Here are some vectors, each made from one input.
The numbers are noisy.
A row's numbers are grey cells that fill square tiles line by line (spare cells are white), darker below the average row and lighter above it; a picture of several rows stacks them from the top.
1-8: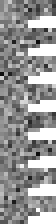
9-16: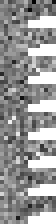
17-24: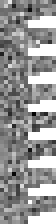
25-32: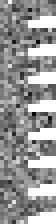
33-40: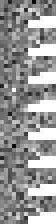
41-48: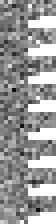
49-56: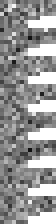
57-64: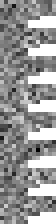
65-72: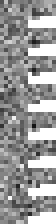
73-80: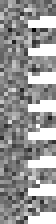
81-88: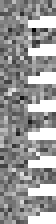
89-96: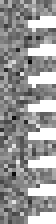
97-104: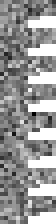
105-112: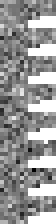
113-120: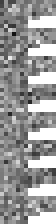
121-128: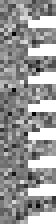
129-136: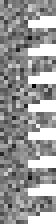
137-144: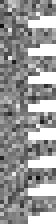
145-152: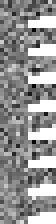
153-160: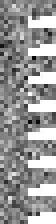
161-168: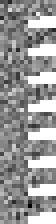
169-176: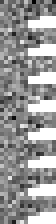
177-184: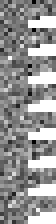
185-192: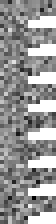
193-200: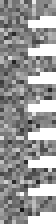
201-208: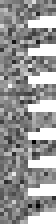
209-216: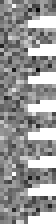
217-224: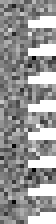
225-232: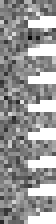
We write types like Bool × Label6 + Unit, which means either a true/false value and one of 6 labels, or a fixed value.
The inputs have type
Circle6 × List3(Line6).
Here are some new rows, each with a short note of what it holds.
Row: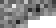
a point on a 6-point circle, together with a list of two items
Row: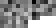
a point on a 6-point circle, together with the empty list
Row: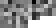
a point on a 6-point circle, together with the empty list
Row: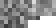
a point on a 6-point circle, together with a list of one item
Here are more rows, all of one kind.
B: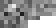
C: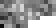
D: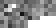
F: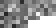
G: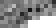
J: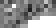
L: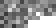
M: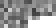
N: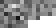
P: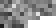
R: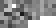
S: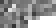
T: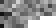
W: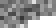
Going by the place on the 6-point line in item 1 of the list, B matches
C, J, P and S.
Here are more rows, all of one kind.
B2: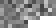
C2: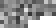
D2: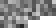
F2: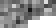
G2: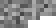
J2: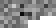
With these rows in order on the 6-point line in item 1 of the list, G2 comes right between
F2 and J2.
